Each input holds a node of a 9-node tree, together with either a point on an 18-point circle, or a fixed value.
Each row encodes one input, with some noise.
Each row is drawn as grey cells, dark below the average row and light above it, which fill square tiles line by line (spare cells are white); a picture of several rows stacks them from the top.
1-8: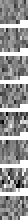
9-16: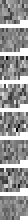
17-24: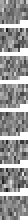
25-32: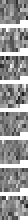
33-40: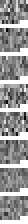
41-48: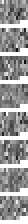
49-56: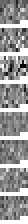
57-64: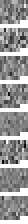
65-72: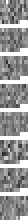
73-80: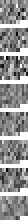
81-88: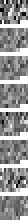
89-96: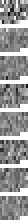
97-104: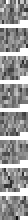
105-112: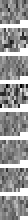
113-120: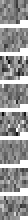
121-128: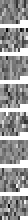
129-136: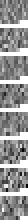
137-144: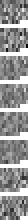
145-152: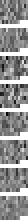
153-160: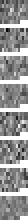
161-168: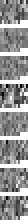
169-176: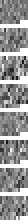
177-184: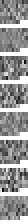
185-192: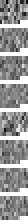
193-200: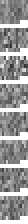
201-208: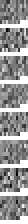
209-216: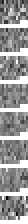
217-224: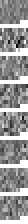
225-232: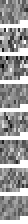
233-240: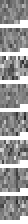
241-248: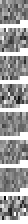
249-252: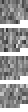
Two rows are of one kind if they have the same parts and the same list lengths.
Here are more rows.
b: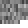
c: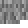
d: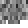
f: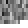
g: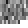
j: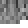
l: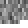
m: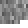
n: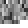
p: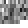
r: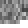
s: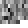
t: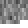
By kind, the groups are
b, c, f, g, m, n, p, r, s
d, j, l, t

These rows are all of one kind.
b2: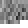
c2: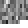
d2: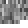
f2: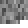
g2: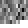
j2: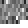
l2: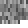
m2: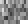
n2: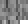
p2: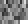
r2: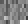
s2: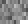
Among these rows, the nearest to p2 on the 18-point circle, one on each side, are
d2 and g2.
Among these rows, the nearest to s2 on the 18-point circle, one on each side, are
j2 and r2.
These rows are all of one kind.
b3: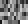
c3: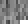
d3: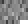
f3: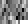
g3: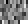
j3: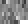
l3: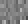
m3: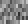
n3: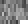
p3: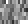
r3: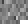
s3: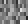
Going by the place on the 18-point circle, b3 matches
d3, g3, l3 and p3.
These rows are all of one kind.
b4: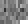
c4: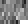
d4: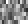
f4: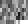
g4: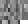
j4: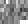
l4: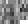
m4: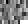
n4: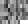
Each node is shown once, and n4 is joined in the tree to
g4.
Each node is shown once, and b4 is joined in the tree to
c4 and j4.
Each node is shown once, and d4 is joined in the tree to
f4.
